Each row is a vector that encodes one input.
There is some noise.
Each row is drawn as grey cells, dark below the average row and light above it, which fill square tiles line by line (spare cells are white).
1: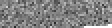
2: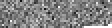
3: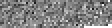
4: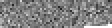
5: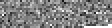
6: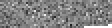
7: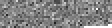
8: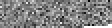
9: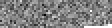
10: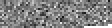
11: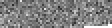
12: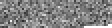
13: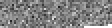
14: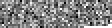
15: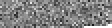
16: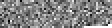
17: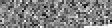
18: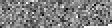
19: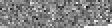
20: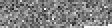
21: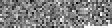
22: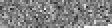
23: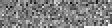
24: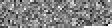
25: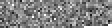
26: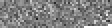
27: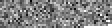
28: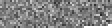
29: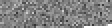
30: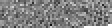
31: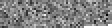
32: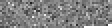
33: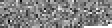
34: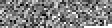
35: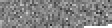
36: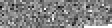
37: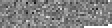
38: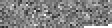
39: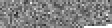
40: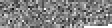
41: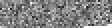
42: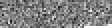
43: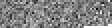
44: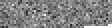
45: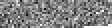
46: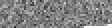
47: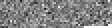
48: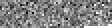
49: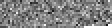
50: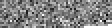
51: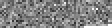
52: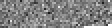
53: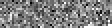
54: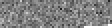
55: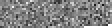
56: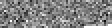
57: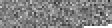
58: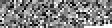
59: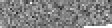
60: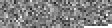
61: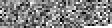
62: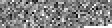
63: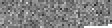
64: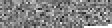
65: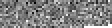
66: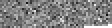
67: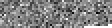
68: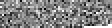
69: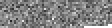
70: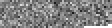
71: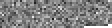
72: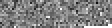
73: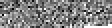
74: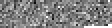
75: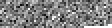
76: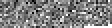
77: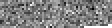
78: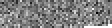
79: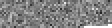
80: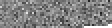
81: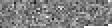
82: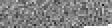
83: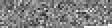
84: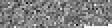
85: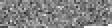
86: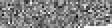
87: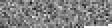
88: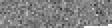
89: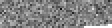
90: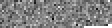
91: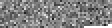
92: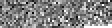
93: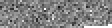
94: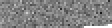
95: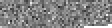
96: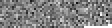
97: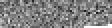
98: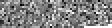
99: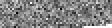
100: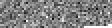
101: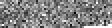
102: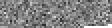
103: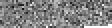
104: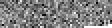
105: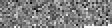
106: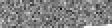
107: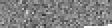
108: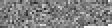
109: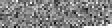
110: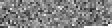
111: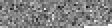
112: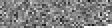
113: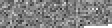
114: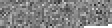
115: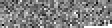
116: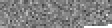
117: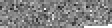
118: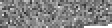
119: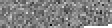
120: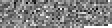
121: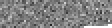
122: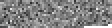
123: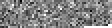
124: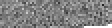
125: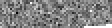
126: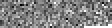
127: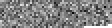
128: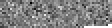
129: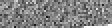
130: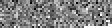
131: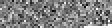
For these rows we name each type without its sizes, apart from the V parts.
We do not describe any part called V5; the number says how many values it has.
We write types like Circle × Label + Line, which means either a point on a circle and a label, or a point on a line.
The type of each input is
Line × (Line + V5).
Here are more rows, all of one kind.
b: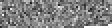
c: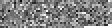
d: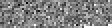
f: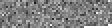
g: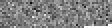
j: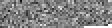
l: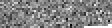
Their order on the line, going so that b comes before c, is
d, f, l, g, b, c, j.
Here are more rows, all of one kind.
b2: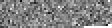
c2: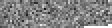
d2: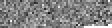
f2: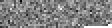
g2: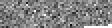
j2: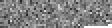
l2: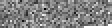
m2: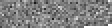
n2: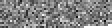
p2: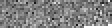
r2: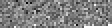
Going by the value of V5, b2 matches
d2 and p2.
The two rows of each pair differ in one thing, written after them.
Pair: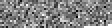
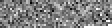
the place on the line
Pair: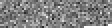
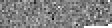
the value of V5
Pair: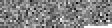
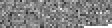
the place on the line
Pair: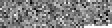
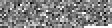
the value of V5
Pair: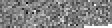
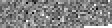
the value of V5
